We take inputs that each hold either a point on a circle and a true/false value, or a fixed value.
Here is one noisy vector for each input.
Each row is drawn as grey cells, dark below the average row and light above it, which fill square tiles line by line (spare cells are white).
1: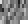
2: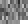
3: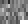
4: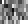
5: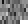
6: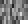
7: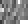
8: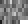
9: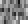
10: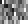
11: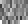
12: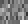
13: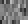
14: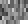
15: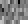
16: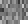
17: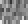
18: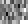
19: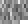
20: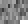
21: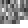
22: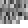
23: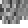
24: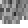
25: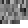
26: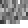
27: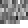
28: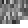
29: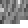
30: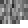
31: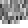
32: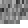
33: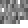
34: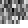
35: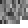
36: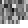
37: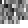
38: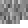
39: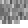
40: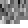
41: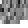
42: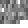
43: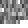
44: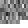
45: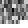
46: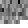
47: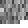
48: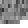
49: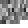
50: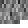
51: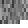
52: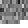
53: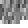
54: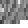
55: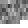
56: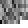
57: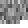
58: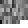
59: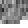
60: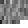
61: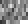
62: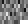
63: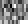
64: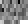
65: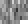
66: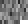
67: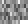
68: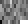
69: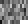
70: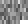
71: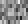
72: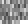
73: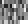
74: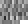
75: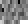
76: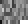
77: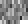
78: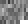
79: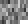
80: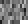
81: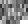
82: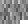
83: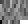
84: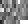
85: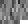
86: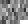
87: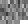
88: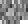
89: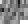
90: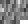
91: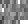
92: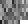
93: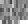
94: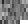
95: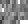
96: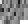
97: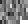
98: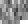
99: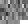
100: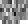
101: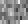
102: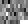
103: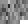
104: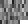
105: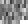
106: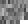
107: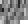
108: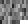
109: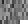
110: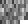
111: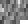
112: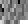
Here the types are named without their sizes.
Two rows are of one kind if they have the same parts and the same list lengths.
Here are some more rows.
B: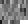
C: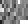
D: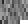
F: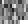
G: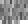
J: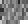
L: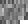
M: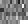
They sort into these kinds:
B, C, D, G, J, L, M
F

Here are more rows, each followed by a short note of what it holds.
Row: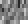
a point on a circle and a true/false value
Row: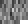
a point on a circle and a true/false value
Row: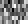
a fixed value
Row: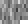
a point on a circle and a true/false value
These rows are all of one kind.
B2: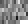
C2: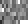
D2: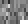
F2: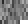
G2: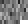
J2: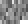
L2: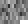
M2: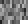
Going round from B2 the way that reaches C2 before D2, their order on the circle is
B2, C2, J2, L2, M2, G2, F2, D2.
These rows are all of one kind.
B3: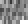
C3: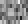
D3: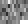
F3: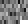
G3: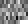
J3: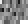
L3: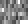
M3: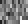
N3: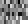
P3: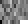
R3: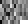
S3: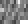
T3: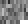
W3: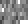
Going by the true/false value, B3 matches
C3, D3, J3 and N3.
